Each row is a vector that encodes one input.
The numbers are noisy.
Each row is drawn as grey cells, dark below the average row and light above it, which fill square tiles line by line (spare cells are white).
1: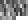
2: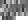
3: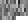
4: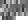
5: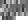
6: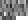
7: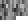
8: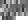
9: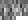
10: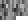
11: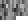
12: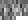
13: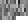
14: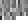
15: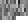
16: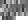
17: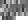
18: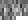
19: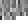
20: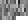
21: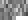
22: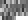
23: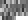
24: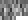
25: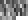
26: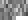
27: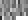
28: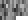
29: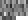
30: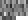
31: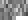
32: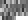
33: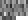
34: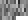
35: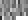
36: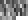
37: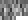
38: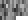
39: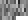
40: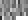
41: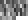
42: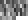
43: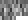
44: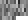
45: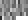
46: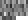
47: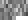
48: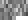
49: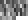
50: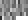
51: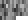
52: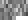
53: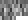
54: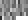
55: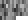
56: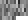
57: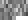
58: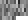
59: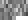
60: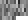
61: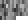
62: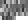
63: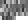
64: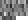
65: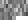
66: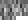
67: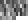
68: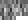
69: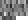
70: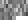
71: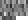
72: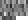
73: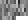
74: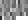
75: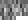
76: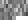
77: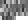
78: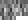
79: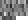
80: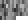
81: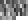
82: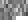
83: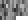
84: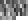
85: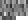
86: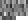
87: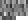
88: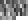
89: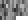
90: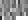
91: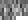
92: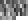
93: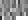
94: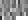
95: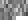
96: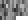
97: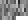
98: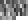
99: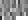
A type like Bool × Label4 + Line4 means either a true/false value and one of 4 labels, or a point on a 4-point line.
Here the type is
Line8.
